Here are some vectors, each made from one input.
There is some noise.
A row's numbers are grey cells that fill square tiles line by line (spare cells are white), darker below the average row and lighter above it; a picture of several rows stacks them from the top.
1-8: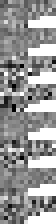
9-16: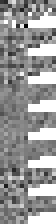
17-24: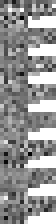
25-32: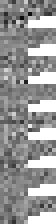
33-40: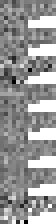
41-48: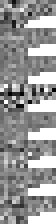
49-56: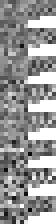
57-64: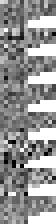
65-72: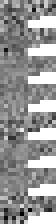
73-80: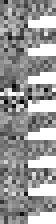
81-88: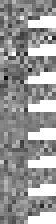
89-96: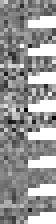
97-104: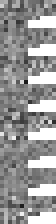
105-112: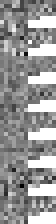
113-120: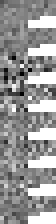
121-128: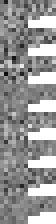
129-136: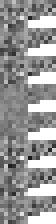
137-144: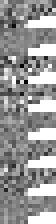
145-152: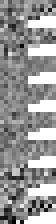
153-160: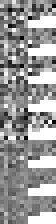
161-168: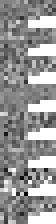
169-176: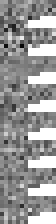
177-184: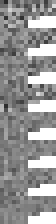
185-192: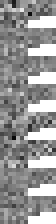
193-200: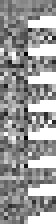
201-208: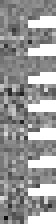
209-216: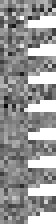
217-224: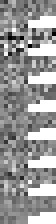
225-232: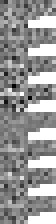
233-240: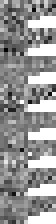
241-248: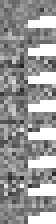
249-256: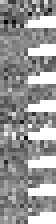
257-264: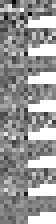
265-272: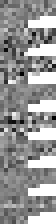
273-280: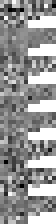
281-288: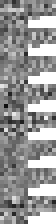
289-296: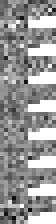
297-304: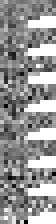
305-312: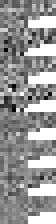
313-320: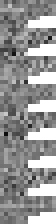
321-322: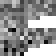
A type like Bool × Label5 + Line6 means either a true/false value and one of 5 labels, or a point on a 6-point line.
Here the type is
Line5 × Line8 × (Tree20 + Unit) + Tree16.
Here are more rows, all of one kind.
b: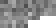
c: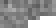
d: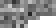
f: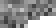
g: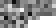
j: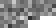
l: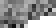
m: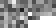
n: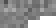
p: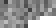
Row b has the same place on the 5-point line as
f and j.
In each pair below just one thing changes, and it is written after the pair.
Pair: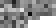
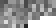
the node of the tree
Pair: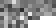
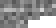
the place on the 5-point line
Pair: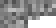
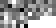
the place on the 8-point line
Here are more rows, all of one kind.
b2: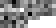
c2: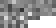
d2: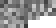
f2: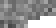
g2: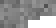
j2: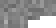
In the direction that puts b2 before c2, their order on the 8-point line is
b2, c2, d2, j2, g2, f2.
